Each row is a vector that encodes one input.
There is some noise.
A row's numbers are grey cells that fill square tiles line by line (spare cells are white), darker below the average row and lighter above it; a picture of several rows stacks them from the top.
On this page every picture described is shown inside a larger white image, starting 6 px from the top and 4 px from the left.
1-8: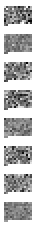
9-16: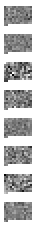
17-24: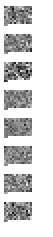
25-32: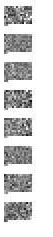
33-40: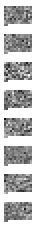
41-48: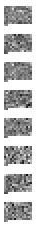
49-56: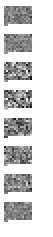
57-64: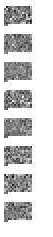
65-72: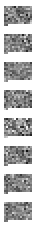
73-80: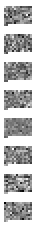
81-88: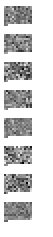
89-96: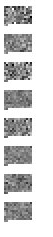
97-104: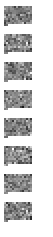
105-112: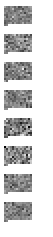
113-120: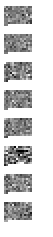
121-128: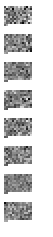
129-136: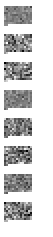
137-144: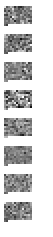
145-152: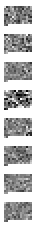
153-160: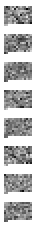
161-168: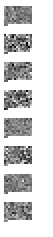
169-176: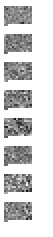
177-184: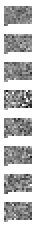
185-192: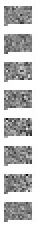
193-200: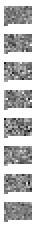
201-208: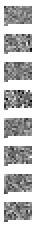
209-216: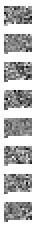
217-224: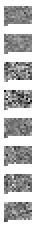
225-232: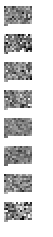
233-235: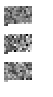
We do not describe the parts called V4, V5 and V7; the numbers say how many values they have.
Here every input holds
a point on an 8-point circle, together with either one of 6 labels, a true/false value, a value of V4 and a value of V7, or a value of V5.
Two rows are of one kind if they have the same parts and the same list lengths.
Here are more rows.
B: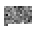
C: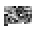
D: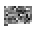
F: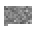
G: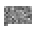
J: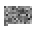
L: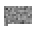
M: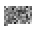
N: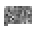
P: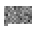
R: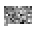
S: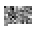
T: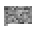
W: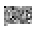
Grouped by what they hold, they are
B, C, D, F, G, J, L, M, N, P, R, T, W
S

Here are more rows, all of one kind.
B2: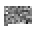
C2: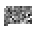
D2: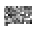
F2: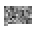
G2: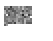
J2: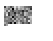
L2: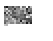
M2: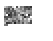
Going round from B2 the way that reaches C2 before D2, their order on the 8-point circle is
B2, G2, C2, L2, J2, M2, F2, D2.
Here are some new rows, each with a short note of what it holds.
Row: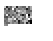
a point on an 8-point circle and a value of V5
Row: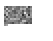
a point on an 8-point circle and a value of V5
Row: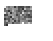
a point on an 8-point circle, one of 6 labels, a true/false value, a value of V4 and a value of V7
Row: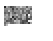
a point on an 8-point circle, one of 6 labels, a true/false value, a value of V4 and a value of V7
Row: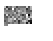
a point on an 8-point circle and a value of V5
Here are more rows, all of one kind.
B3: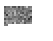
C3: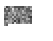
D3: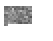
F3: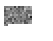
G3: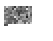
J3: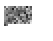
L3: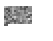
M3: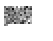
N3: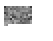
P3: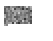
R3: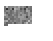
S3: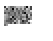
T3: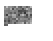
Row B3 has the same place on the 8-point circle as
C3 and N3.
